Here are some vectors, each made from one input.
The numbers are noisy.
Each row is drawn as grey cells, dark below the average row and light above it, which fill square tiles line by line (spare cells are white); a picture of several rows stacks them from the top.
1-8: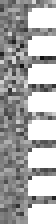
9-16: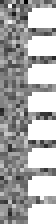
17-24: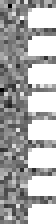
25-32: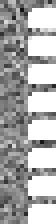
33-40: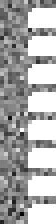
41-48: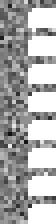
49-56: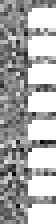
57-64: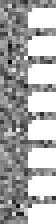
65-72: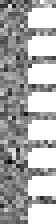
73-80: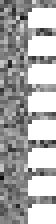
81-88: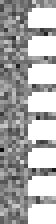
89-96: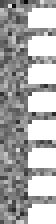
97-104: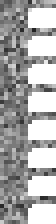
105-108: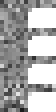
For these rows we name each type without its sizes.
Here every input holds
four true/false values, together with either a point on a circle, or a fixed value.
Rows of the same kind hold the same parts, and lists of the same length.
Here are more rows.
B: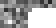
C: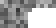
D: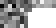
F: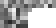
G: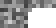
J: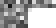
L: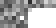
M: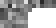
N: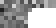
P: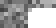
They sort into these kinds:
B, D, G, J, L, N, P
C, F, M

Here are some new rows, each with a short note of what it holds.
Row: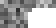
four true/false values
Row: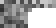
a point on a circle and four true/false values
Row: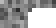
four true/false values
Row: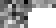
a point on a circle and four true/false values
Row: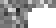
four true/false values
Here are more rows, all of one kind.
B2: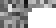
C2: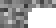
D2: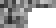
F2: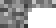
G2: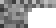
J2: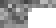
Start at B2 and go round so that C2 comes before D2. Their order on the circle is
B2, C2, F2, G2, D2, J2.
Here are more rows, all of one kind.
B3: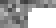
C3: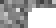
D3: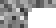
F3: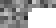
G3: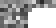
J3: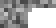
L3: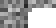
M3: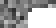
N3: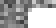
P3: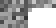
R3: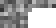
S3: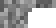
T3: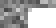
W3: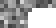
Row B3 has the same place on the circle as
F3, L3 and R3.
